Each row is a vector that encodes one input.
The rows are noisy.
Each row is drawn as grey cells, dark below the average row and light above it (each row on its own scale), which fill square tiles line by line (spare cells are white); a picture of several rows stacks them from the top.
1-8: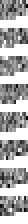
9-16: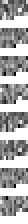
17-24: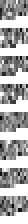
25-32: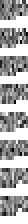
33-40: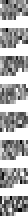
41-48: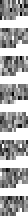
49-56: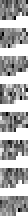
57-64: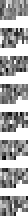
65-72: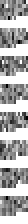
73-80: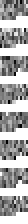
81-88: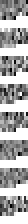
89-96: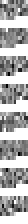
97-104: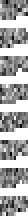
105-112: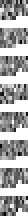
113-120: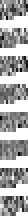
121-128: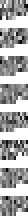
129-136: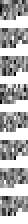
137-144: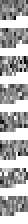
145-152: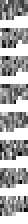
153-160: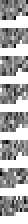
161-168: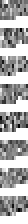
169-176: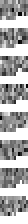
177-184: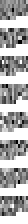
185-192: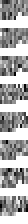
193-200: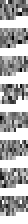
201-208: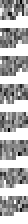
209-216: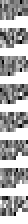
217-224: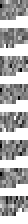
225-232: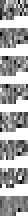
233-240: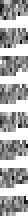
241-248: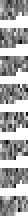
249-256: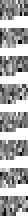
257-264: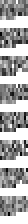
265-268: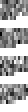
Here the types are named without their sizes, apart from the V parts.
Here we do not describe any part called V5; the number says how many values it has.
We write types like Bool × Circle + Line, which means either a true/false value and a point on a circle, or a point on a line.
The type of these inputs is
List(Line × V5).
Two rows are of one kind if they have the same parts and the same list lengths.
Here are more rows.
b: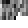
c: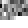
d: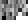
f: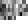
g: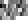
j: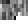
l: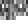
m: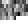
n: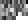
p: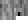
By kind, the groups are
b, d, j, n
c, f, g, m, p
l

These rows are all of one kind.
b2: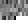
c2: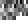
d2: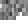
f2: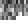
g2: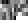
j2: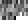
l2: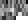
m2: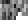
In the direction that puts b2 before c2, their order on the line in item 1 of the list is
g2, m2, d2, b2, j2, l2, c2, f2.
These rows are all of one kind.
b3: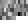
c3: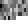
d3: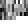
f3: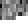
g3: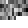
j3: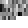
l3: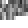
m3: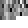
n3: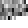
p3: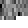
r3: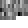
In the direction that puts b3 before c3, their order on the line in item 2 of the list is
f3, r3, p3, b3, d3, l3, g3, n3, m3, j3, c3.
